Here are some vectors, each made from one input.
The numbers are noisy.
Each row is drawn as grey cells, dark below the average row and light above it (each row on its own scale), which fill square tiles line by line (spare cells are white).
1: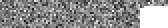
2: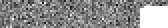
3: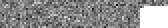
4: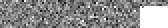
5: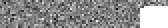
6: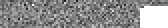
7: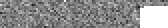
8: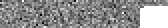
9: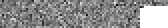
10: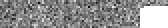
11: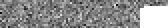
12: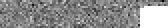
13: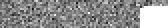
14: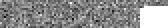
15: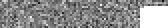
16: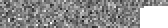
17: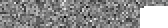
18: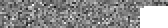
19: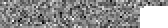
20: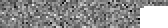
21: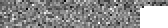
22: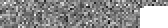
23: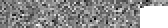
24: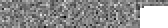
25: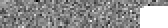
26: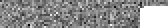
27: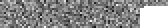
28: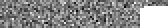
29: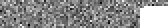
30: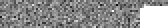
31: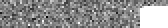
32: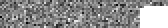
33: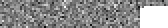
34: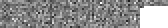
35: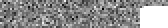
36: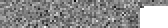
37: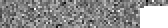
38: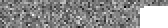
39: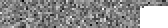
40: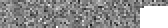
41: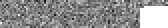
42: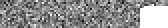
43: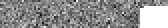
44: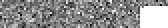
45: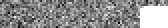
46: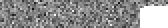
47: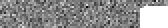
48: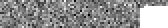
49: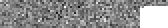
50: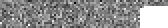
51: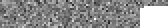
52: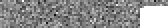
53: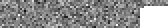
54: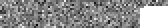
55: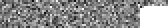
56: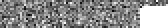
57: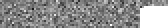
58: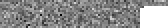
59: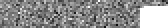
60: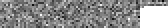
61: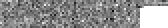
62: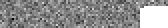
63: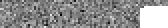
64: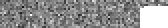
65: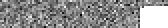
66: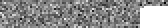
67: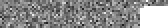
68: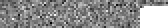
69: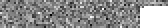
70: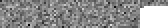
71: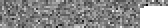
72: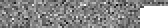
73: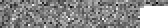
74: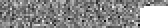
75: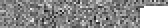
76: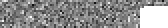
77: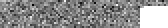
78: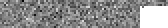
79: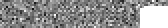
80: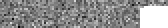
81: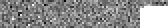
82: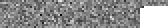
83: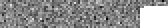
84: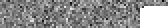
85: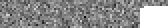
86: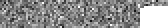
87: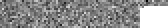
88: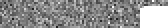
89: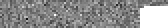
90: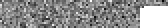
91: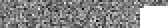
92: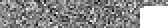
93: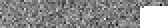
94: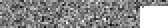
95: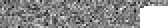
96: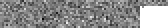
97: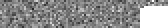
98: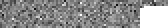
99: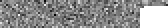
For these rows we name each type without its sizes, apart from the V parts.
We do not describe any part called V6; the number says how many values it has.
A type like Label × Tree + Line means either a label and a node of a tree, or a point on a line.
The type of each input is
Label × (Line + V6).
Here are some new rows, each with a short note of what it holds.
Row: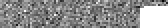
a label and a point on a line
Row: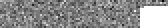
a label and a value of V6
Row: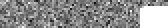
a label and a value of V6
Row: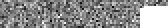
a label and a value of V6
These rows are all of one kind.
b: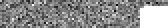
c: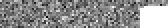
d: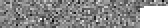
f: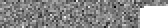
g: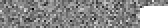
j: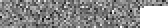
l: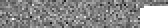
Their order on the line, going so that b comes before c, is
b, c, j, g, l, f, d.
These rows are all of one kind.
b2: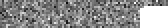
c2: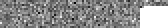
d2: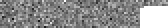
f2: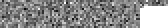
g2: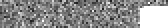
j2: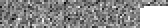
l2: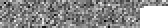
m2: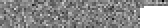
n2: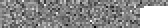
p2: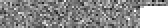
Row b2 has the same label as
c2 and f2.
